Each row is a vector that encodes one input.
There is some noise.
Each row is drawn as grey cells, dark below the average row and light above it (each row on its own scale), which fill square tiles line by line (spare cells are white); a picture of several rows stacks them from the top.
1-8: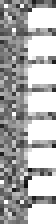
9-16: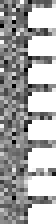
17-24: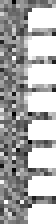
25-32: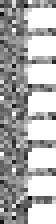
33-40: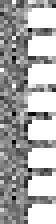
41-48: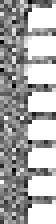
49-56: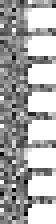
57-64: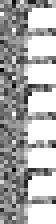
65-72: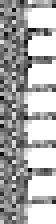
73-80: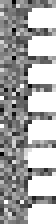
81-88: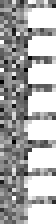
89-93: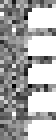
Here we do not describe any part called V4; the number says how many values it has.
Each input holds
a list of up to two items, each a true/false value and a value of V4.
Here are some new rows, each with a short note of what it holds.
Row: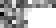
a list of one item
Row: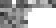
a list of one item
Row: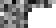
a list of two items
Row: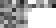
a list of one item
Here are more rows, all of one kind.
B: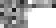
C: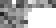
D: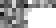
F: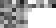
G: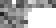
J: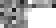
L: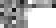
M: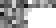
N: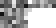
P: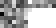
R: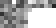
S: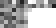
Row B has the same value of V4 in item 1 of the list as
F, J, L and S.
